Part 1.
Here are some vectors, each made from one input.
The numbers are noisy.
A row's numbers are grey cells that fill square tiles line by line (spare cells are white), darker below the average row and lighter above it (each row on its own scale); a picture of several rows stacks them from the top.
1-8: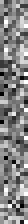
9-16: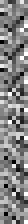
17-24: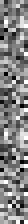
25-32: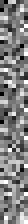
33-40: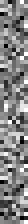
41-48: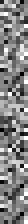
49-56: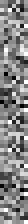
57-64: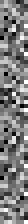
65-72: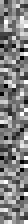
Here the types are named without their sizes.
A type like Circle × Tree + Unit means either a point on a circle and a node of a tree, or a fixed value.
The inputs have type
Label.
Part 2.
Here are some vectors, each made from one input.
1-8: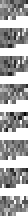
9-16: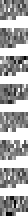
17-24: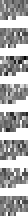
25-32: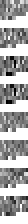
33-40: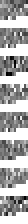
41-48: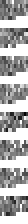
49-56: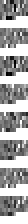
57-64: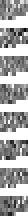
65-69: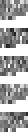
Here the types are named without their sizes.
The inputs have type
Circle.
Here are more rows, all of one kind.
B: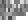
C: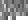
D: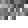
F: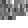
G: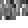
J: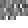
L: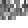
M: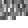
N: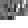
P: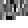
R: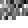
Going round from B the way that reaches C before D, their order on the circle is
B, L, J, M, C, D, R, G, P, N, F.
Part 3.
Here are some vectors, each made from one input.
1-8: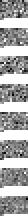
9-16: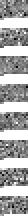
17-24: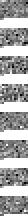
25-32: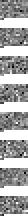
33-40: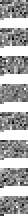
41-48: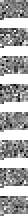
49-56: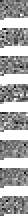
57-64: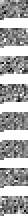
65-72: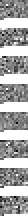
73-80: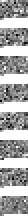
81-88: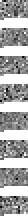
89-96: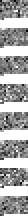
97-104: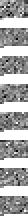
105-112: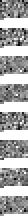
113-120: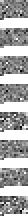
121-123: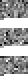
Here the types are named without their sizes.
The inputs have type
Bool × Bool × Bool × Bool × Bool + Unit.
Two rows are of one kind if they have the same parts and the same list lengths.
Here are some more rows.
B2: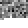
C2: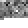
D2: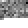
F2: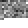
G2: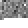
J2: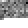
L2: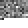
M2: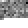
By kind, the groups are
B2
C2, D2, F2, G2, J2, L2, M2

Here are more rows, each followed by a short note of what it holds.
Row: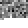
a fixed value
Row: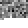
a fixed value
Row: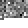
five true/false values
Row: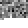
a fixed value
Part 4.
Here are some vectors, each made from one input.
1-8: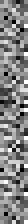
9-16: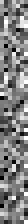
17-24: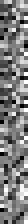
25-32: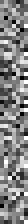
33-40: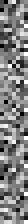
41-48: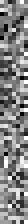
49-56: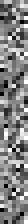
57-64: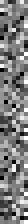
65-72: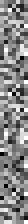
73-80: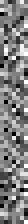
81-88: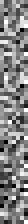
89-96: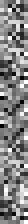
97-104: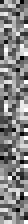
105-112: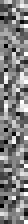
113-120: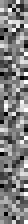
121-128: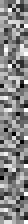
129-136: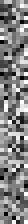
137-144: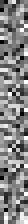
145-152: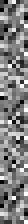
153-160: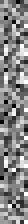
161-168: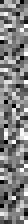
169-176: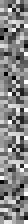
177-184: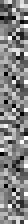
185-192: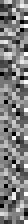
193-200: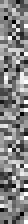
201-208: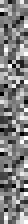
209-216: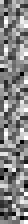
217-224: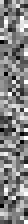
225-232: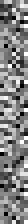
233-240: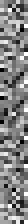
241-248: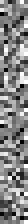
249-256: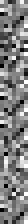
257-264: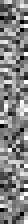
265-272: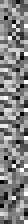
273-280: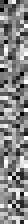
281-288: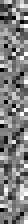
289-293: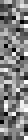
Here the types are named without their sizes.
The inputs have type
Label.
